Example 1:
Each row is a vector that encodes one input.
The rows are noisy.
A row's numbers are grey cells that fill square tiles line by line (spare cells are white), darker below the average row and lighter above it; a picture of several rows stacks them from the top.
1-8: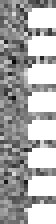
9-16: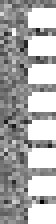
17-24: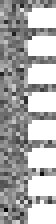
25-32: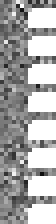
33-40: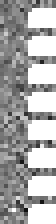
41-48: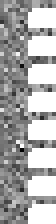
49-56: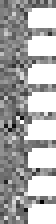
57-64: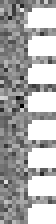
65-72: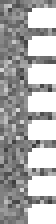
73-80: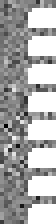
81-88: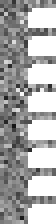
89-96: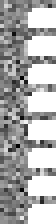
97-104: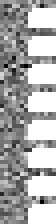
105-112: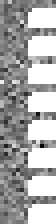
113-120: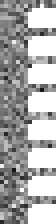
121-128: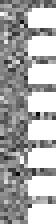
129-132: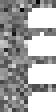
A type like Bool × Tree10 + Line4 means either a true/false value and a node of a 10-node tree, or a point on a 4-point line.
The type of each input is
Bool × Circle6 + Line10.
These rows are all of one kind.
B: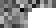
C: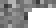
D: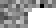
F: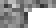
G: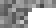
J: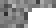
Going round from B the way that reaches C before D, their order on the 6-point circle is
B, G, F, C, J, D.
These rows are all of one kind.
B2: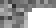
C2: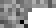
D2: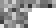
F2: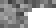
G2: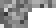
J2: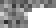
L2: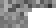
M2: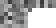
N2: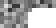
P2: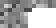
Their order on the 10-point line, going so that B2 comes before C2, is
B2, M2, F2, J2, L2, N2, D2, P2, C2, G2.
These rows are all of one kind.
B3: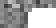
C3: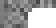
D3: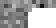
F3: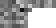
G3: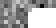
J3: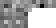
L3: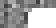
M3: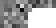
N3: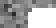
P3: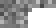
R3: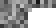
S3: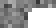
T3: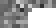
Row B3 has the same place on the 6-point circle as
D3, F3, G3 and J3.
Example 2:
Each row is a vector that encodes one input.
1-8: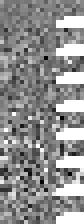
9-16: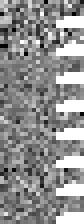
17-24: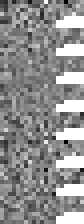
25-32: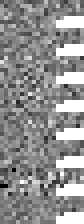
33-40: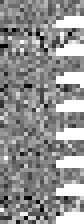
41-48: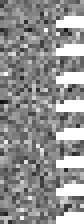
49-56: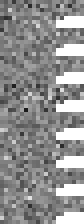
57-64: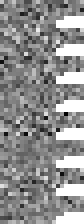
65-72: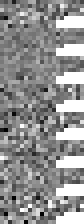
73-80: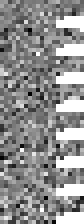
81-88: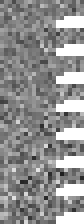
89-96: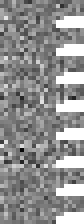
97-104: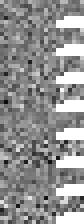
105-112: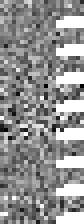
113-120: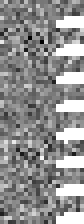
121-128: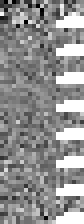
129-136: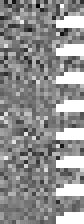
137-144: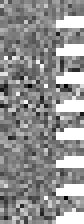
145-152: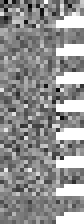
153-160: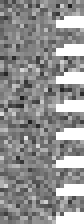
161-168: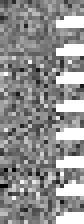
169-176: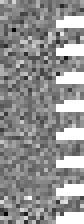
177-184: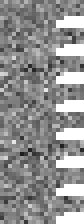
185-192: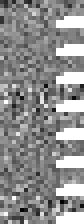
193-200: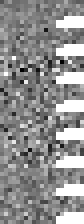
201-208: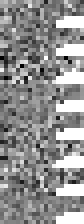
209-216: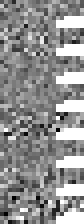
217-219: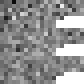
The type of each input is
Bool × Circle11 × (Tree16 + Unit).
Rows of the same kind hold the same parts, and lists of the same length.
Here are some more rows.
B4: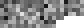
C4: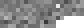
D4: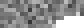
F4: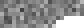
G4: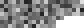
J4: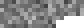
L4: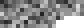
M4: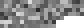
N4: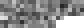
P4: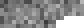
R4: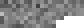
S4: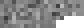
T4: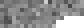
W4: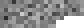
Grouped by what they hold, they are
B4, F4, L4, M4, N4, R4
C4, D4, G4, J4, P4, S4, T4, W4

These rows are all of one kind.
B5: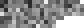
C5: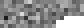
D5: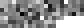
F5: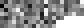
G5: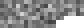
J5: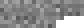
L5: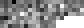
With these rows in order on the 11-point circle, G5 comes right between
D5 and J5.
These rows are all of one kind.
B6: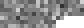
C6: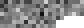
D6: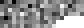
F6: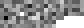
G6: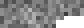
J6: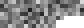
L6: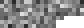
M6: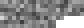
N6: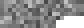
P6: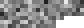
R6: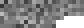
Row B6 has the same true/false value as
D6, F6, J6 and M6.
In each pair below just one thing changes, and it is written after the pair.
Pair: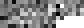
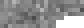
the true/false value
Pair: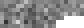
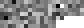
the node of the tree
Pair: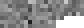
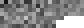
the true/false value
